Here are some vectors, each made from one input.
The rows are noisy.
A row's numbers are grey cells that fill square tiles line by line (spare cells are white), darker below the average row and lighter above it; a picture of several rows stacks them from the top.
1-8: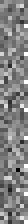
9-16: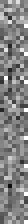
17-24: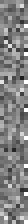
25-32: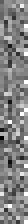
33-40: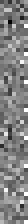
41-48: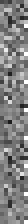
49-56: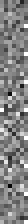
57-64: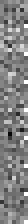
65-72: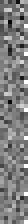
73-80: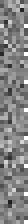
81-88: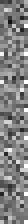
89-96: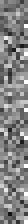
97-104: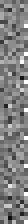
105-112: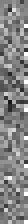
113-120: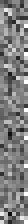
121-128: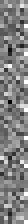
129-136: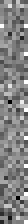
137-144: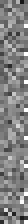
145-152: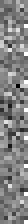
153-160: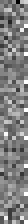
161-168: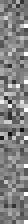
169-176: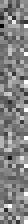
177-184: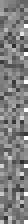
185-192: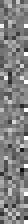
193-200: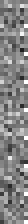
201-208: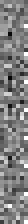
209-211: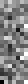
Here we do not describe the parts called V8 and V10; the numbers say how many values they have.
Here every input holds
either a point on a 6-point circle and a true/false value, or a value of V8 and a value of V10.
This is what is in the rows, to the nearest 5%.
About 35% of them hold a point on a 6-point circle and a true/false value. The rest hold a value of V8 and a value of V10.
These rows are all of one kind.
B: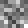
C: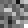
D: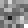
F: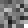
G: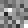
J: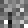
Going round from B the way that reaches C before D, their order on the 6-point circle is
B, F, J, C, D, G.
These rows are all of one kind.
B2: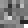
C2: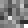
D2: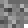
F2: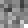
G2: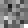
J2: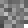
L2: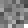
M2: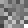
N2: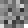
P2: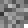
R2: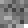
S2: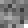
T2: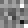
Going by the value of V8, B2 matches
C2 and G2.
